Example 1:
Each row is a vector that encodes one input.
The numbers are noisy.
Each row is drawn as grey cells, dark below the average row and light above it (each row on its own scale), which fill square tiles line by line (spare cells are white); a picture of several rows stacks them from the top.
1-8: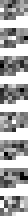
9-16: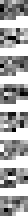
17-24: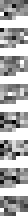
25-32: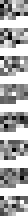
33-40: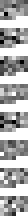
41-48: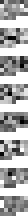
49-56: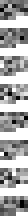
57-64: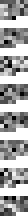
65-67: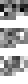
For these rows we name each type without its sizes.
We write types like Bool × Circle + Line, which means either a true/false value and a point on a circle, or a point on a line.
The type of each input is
(Bool × Bool × Bool × Bool + Unit) × Line.
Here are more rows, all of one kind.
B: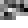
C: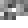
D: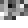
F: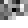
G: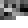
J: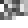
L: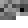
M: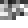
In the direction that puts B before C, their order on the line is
L, G, B, C, M, D, J, F.
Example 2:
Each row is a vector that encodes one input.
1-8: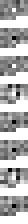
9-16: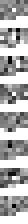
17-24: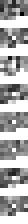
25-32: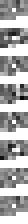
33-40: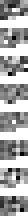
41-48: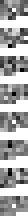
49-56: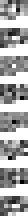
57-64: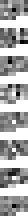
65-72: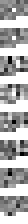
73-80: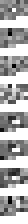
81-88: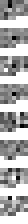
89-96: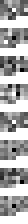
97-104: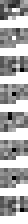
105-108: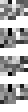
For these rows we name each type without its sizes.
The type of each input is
Bool × Bool × Bool × Bool + Line.
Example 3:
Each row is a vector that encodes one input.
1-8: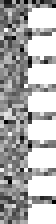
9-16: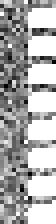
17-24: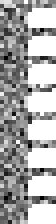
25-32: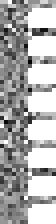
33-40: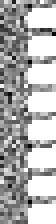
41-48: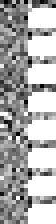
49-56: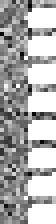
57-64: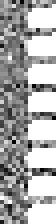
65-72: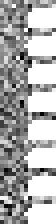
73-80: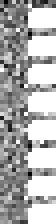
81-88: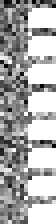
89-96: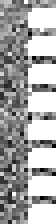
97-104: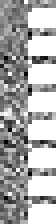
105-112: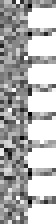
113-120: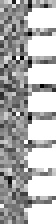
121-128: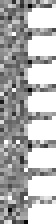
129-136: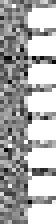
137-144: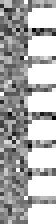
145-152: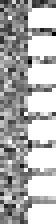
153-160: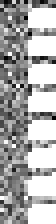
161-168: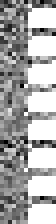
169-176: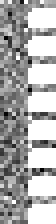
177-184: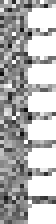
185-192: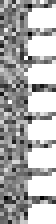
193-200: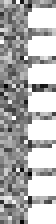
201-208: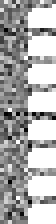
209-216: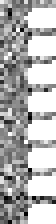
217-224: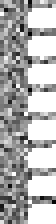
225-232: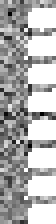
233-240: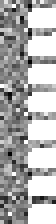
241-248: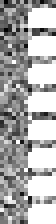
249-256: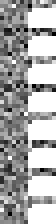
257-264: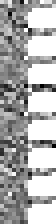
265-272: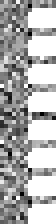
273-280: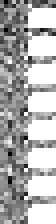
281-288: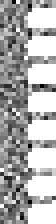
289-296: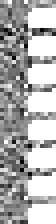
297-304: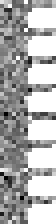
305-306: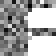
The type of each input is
Line3 × Line5 + Line17.
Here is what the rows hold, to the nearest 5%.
About 25% of them hold a point on a 3-point line and a point on a 5-point line. The rest hold a point on a 17-point line.
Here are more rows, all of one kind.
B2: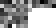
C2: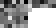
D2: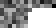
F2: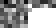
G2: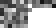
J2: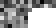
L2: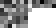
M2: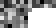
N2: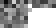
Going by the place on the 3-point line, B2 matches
D2, G2 and L2.
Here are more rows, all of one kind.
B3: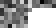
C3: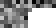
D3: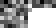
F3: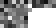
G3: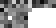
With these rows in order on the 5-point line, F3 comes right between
D3 and G3.
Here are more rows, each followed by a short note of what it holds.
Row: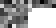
a point on a 3-point line and a point on a 5-point line
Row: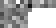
a point on a 17-point line
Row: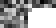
a point on a 3-point line and a point on a 5-point line
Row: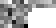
a point on a 17-point line
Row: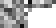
a point on a 17-point line
